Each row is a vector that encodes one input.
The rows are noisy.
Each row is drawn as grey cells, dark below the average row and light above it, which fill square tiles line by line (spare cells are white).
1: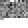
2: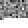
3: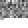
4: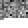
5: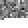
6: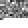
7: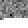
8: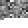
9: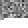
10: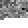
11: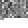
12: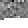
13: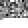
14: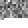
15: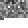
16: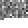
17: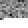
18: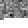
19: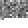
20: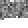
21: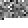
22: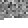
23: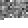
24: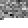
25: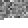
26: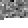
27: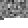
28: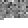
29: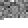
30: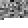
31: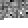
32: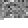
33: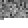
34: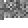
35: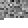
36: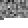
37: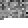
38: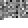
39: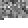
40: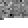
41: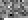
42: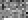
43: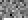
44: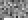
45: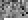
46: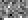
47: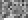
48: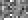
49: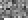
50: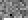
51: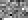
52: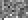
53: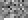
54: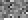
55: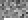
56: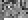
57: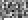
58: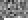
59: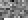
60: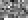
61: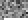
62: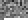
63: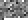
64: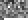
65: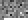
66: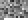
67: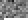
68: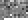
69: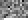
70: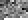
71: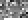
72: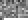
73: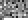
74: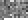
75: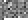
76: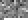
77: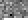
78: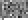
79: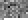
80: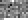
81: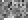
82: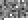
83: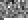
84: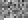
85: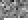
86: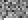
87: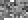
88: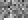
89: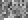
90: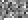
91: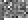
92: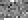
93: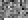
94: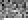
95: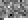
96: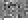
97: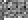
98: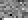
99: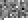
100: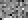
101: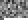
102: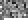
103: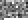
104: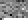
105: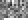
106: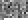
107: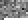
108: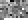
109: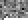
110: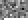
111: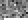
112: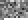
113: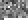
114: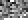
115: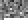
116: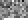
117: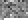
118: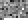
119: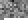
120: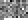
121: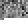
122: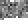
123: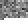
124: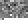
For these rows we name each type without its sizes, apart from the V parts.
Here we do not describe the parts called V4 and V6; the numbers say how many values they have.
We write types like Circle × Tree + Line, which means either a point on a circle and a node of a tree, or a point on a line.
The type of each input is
(Bool × V4 + V6) × Line.
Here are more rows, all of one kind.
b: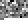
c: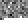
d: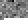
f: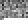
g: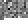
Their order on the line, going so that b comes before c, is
b, f, d, g, c.
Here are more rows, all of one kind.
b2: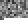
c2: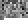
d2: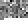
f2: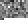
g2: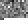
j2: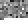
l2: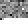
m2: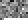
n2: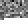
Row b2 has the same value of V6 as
f2, g2 and m2.
